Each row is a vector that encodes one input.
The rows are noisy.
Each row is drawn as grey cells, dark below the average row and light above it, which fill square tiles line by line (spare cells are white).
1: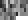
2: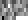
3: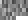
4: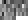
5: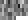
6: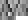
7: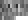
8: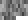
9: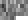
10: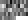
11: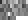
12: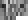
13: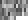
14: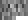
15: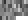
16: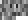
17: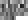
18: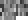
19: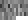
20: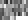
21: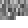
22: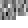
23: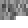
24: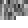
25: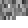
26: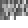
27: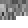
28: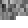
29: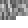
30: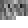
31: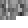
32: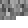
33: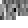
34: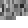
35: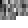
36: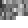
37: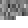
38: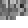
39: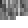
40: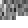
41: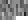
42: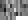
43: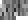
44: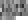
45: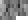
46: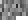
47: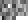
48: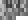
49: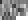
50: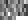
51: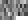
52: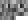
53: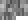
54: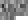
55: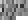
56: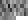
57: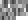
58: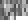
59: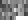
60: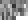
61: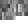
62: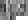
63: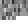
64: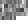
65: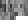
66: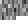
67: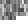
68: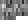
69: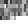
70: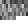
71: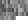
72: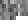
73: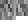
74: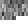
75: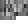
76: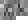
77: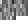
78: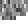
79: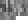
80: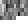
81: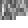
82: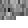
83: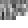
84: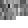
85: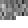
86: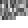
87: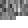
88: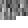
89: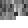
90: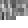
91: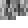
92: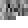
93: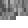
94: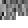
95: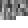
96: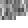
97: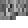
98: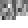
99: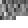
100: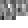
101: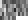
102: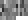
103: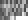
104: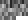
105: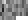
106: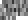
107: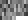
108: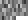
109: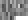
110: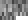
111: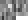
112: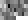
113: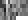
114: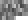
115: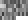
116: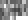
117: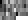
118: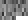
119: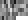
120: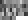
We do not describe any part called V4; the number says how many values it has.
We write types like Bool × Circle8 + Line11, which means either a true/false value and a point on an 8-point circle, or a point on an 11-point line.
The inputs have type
Bool × Bool × Bool × V4 + List2(Line5).
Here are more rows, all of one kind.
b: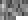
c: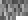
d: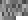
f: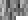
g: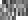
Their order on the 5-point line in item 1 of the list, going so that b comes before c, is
f, b, d, c, g.
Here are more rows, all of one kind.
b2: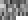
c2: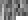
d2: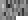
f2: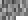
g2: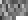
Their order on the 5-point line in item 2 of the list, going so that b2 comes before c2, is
g2, f2, b2, c2, d2.
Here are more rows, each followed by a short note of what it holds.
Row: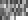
the empty list
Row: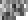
a list of one item
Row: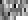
the empty list
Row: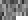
a list of two items
